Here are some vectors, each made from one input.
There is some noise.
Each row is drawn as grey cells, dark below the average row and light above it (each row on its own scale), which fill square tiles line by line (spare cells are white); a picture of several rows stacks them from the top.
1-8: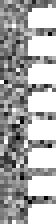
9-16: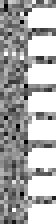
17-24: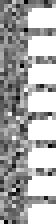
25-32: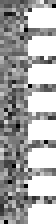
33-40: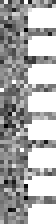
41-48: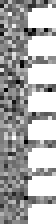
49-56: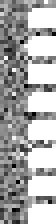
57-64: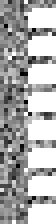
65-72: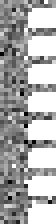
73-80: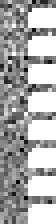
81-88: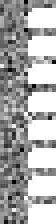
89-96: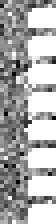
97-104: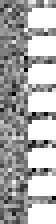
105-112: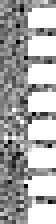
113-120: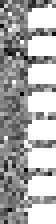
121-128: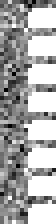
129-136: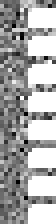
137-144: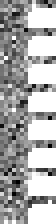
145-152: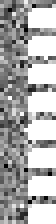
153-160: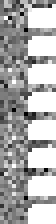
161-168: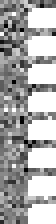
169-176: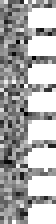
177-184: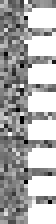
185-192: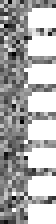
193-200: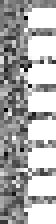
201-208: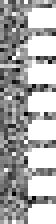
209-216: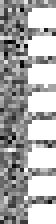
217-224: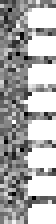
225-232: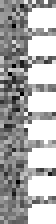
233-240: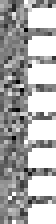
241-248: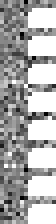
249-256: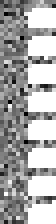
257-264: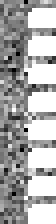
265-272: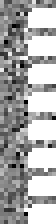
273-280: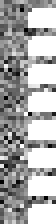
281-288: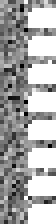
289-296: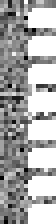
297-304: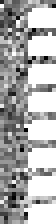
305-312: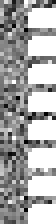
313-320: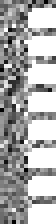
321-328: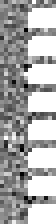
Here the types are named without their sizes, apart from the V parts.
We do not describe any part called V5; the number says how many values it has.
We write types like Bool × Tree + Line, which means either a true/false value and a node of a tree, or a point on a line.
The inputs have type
(Bool × Bool × Bool × Bool + V5) × Label.
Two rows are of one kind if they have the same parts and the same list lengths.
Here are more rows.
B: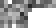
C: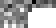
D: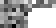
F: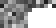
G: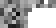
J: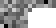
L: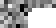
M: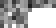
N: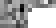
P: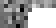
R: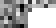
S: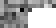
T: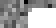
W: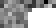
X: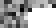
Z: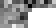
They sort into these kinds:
B, C, F, M, W, Z
D, G, J, L, N, P, R, S, T, X

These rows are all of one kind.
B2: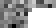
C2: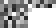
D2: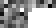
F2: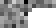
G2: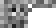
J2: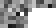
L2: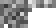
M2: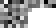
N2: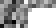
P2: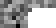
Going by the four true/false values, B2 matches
F2, G2 and J2.
